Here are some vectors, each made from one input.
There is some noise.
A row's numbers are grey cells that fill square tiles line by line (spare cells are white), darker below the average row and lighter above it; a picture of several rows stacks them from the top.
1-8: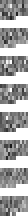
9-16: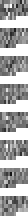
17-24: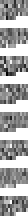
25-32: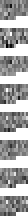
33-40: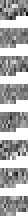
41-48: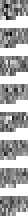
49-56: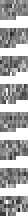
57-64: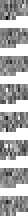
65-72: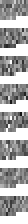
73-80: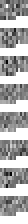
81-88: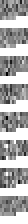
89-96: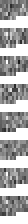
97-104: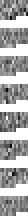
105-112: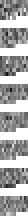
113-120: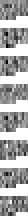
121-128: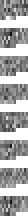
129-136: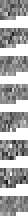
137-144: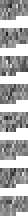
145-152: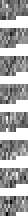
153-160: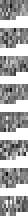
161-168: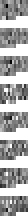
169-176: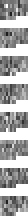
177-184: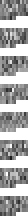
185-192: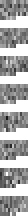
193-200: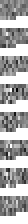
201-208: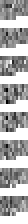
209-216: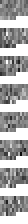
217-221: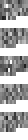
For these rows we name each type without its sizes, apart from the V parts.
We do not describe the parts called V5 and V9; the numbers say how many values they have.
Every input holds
a point on a line, together with either a point on a circle and a true/false value, or a value of V5 and a value of V9.
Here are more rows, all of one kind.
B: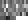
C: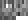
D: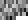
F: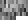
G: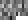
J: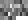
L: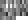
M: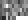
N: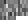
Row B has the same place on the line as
C and M.
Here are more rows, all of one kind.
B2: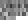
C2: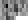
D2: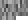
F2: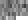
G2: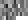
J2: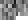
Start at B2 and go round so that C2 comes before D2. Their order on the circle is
B2, C2, D2, G2, F2, J2.
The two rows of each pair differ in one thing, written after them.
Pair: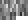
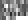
the value of V5
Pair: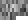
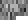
the value of V9
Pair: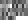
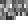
the value of V9
